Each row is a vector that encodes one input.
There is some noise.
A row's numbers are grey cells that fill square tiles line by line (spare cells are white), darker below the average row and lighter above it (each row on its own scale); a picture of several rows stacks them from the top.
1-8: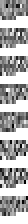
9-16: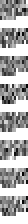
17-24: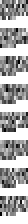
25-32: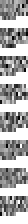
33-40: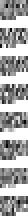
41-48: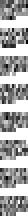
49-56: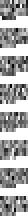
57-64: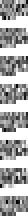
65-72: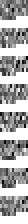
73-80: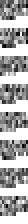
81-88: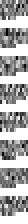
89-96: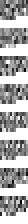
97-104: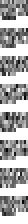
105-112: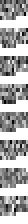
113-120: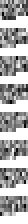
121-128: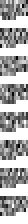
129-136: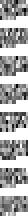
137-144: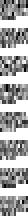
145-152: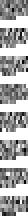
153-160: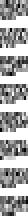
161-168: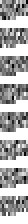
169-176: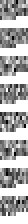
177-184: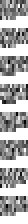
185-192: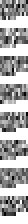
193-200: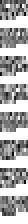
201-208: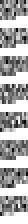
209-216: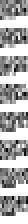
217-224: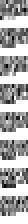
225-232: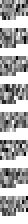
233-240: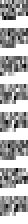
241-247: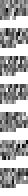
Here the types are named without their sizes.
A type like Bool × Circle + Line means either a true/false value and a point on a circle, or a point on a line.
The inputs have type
Bool × (Circle + Line).
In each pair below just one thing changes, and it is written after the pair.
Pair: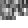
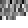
the true/false value
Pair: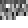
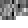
the true/false value
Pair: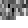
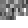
the place on the line
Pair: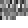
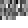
the place on the line
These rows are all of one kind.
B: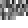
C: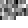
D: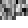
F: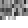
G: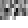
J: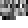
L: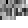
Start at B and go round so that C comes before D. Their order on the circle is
B, L, C, J, D, G, F.
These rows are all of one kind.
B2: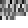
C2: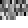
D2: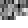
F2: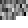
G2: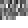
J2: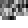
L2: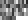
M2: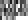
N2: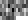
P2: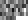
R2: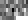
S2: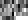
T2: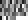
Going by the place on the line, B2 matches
L2 and T2.
